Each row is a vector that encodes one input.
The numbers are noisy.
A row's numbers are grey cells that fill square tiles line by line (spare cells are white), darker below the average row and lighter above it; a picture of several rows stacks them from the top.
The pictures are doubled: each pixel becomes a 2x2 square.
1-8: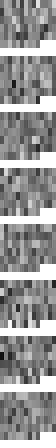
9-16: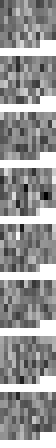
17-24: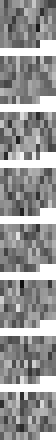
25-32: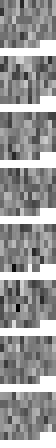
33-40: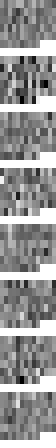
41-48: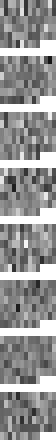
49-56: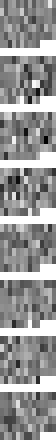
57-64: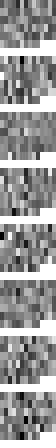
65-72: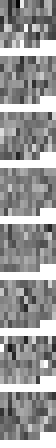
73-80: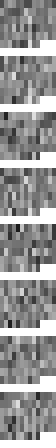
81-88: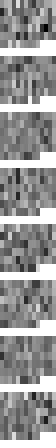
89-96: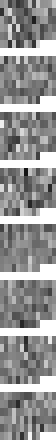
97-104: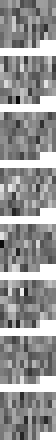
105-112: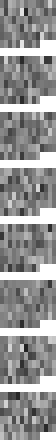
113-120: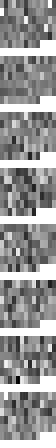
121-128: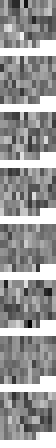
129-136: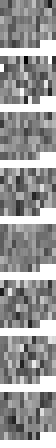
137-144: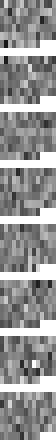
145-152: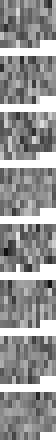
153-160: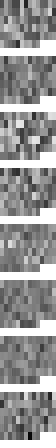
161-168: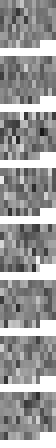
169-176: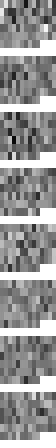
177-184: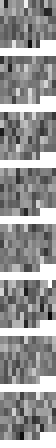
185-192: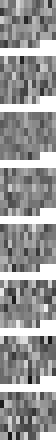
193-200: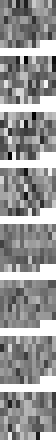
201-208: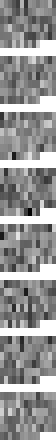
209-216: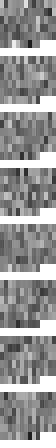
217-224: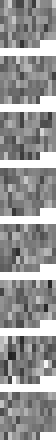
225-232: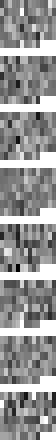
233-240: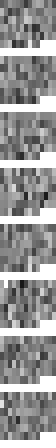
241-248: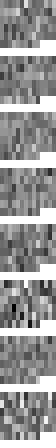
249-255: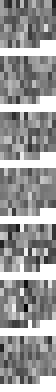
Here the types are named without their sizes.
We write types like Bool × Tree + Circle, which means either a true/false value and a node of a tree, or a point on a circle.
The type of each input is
(Bool × Bool × Bool + Label) × Tree + List(Line).
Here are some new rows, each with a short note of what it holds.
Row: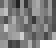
a list of two items
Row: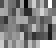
a list of two items
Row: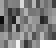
a node of a tree and three true/false values
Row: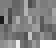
a node of a tree and three true/false values
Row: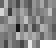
a label and a node of a tree
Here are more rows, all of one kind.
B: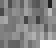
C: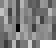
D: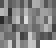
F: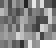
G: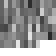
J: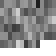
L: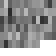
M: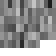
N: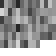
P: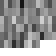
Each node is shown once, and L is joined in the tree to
M.
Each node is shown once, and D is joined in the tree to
P.
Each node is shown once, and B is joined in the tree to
G, J and M.
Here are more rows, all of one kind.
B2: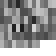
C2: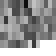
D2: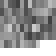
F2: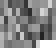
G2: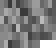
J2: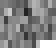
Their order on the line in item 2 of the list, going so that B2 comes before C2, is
D2, B2, G2, F2, J2, C2.
